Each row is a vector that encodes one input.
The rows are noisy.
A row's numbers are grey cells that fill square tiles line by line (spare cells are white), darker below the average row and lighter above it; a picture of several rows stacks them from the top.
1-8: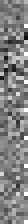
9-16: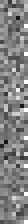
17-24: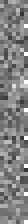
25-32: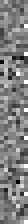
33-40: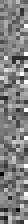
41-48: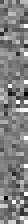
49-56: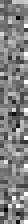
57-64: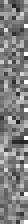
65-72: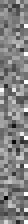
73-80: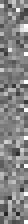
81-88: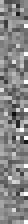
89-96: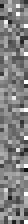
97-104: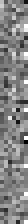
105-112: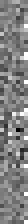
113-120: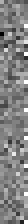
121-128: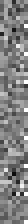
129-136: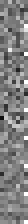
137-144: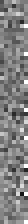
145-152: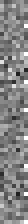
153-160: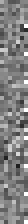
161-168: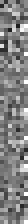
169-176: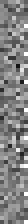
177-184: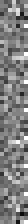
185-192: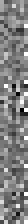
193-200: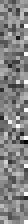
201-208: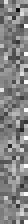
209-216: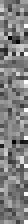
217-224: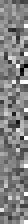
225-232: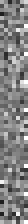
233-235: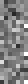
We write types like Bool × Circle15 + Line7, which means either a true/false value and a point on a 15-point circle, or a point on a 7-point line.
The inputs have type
Bool × Bool × Bool + Line5 + List3(Line7).
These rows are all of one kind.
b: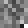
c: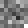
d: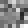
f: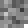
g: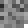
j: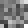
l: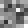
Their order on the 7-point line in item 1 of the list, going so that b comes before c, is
b, d, j, f, c, g, l.
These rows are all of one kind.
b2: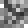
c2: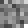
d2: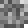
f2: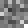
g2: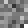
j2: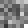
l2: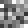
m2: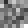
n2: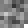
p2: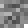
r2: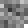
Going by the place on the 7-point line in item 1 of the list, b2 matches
d2 and r2.
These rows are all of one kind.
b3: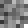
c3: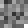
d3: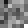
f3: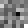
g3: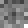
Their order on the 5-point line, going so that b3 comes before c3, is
g3, b3, f3, c3, d3.
